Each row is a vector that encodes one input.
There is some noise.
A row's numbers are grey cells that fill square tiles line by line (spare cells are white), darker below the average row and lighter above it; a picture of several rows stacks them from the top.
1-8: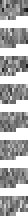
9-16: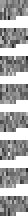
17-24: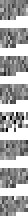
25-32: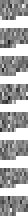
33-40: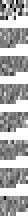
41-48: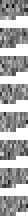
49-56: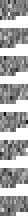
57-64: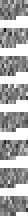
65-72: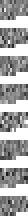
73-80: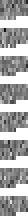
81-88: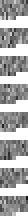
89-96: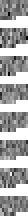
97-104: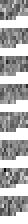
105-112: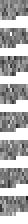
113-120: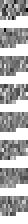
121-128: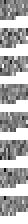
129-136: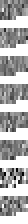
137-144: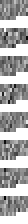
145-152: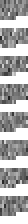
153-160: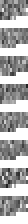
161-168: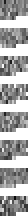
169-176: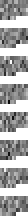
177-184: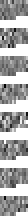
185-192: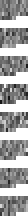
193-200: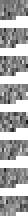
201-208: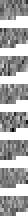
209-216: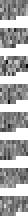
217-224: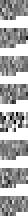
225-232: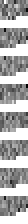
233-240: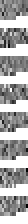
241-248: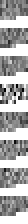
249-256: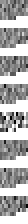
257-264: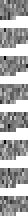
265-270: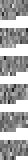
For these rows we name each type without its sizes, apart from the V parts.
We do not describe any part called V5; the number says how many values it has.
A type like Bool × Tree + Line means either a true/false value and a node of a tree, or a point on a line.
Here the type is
Label × Label × Label × V5 + Unit.
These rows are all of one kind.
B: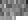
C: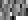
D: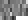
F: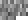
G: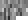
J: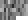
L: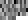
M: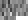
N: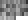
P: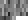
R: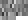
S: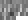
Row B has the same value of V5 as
F, G, L and N.
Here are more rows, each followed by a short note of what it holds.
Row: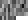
three labels and a value of V5
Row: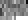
three labels and a value of V5
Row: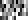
a fixed value
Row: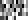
a fixed value
